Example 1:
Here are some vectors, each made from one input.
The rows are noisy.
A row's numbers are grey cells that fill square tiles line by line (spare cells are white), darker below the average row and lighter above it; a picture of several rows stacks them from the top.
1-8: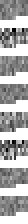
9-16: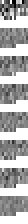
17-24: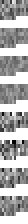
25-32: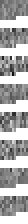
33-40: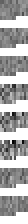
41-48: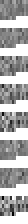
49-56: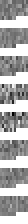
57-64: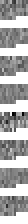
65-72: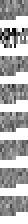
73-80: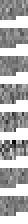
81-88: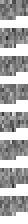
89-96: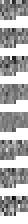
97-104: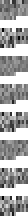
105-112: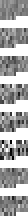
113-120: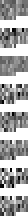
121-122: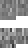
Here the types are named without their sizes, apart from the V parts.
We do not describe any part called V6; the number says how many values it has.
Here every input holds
a value of V6, together with either a point on a line, or three true/false values.
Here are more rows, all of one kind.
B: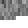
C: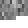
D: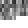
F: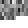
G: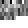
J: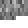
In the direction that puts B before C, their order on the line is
J, F, B, G, C, D.
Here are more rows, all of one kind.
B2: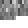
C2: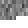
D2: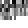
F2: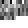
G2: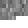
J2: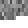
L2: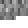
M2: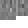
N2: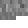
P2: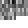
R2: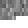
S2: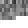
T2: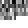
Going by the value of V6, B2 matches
L2, N2 and P2.
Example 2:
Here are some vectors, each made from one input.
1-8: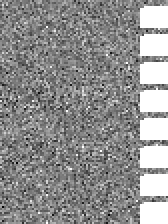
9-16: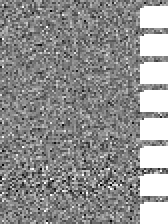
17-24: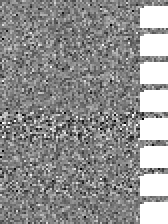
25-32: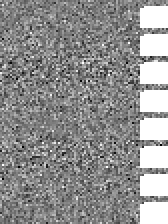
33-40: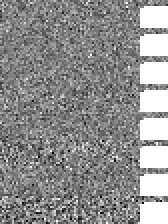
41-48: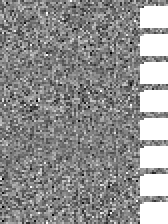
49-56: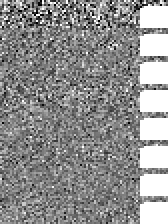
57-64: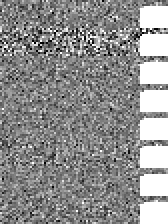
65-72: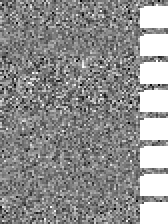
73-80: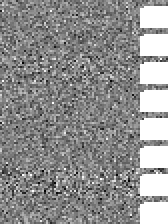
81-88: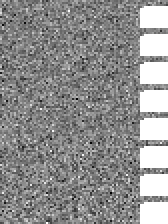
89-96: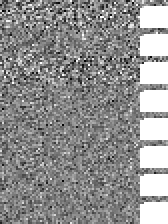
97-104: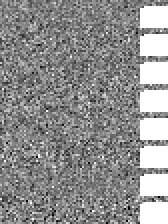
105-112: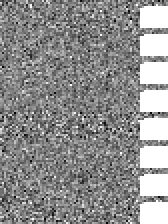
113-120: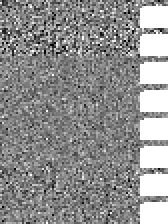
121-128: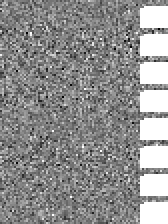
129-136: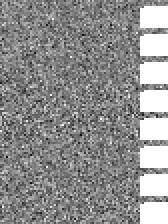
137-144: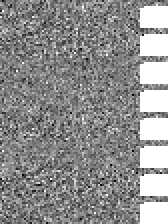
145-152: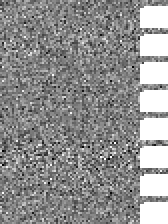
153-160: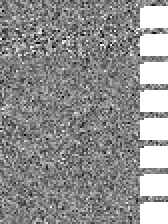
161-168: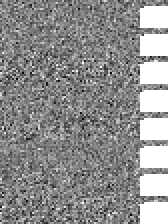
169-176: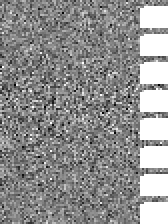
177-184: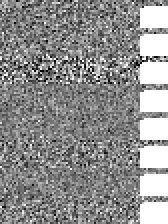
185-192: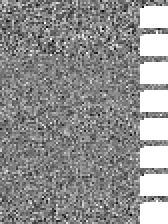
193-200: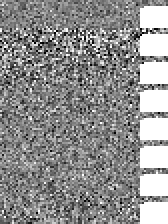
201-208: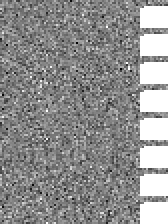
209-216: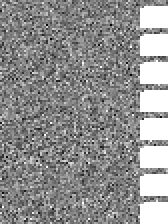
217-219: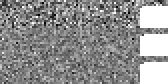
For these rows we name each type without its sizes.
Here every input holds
a list of points on a line.
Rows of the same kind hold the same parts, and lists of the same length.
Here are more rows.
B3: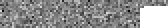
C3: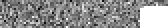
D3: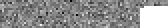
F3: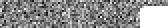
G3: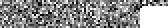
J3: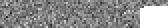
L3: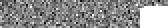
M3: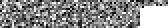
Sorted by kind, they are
B3, M3
C3, L3
D3, F3, J3
G3

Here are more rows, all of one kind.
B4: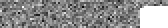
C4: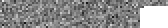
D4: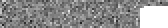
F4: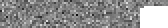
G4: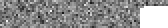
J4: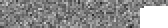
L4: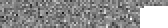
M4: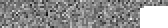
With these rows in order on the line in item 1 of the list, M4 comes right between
D4 and J4.
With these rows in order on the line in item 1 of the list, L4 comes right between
F4 and J4.
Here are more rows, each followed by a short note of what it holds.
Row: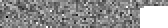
a list of three items
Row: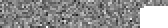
a list of three items
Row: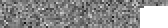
a list of three items
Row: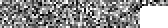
the empty list
